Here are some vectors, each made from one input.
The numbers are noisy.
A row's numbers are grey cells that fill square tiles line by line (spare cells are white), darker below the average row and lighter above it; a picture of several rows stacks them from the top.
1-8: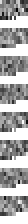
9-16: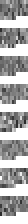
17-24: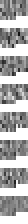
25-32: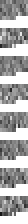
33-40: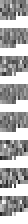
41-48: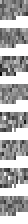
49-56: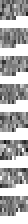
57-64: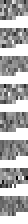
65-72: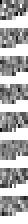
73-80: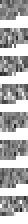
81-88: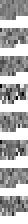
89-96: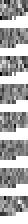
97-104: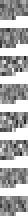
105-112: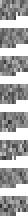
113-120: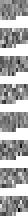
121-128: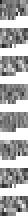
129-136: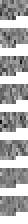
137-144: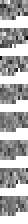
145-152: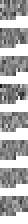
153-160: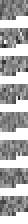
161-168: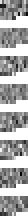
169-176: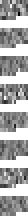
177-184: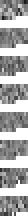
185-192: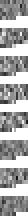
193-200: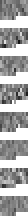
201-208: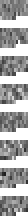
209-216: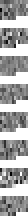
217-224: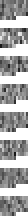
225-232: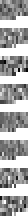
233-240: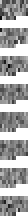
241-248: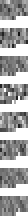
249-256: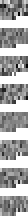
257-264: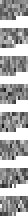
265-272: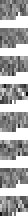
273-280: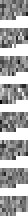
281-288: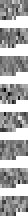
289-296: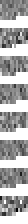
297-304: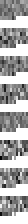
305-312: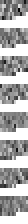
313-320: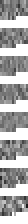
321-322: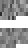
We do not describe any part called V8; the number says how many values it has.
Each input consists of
either a true/false value and a value of V8, or a list of up to three points on a 5-point line.
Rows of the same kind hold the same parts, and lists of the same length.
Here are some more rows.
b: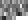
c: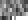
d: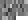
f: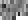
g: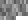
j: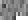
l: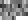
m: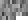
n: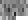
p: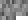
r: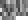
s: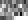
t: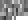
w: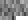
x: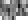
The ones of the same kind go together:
b, c, s, t
d, l, x
f, j, m, n, p
g, w
r

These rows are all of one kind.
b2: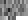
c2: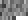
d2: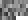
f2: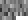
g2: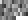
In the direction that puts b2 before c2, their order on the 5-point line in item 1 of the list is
b2, c2, d2, f2, g2.
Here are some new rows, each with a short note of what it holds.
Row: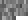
a list of three items
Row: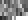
a true/false value and a value of V8
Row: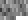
a list of two items
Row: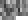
the empty list
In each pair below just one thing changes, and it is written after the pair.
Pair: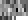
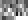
the true/false value
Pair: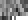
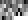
the true/false value
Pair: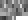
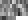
the true/false value
